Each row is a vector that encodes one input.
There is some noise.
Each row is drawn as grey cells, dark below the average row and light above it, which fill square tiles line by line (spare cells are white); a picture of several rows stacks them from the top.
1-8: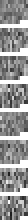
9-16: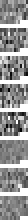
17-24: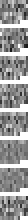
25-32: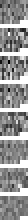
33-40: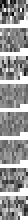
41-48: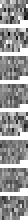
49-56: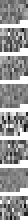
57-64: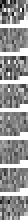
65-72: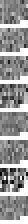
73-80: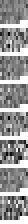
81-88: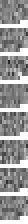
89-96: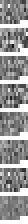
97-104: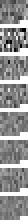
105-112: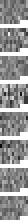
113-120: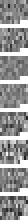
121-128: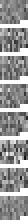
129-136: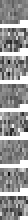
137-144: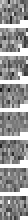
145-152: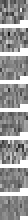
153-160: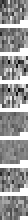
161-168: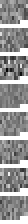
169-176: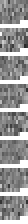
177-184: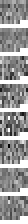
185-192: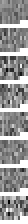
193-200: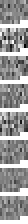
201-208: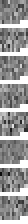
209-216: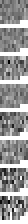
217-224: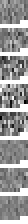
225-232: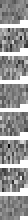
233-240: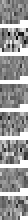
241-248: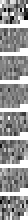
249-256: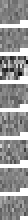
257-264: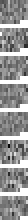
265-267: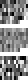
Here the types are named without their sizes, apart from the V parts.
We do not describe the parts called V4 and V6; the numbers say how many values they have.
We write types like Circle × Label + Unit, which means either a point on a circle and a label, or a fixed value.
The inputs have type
(Line + V4) × V6 + Tree.
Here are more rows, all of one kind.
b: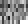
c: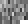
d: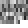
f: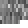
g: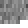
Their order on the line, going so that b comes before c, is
d, b, g, c, f.
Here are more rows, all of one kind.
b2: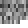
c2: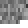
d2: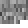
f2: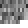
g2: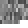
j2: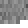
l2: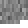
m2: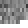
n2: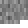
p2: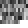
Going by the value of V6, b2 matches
c2, f2, g2 and p2.
